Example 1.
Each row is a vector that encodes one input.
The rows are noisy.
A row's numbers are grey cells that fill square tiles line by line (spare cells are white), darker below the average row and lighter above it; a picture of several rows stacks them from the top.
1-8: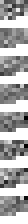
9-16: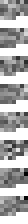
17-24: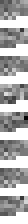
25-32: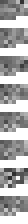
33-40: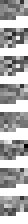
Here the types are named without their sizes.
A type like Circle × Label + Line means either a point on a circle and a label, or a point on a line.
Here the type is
List(Line).
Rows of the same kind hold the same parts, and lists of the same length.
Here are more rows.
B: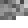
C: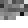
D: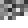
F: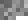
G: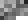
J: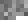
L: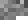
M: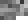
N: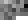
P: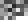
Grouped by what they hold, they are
B, C, F, J, M
D, P
G, L, N

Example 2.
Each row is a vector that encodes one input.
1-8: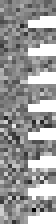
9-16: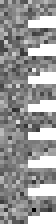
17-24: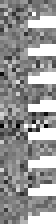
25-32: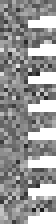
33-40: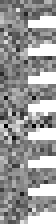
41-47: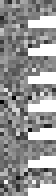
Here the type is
Bool × Circle5 + Unit.
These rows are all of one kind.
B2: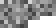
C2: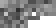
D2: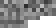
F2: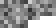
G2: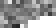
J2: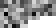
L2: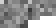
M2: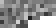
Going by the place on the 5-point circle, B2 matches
F2 and L2.
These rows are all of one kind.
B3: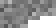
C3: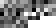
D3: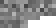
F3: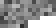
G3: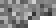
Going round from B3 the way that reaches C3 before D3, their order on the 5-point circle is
B3, C3, G3, D3, F3.
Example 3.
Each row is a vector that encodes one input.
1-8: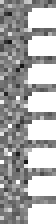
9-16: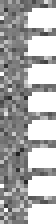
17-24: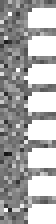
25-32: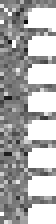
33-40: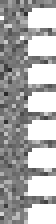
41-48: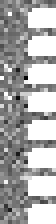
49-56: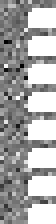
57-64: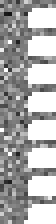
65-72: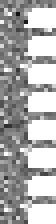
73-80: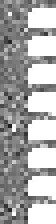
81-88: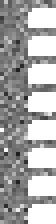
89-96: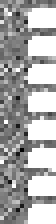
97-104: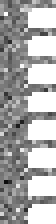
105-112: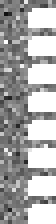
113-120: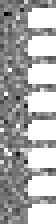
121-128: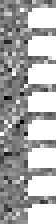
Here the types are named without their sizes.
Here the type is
List(Line).
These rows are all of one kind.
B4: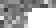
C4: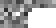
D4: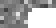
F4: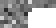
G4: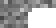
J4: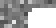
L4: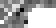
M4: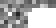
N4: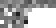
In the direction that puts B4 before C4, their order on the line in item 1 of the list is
B4, D4, C4, F4, J4, G4, M4, N4, L4.
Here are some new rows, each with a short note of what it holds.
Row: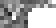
the empty list
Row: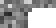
a list of one item
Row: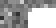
a list of two items
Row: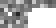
a list of two items
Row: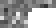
a list of two items
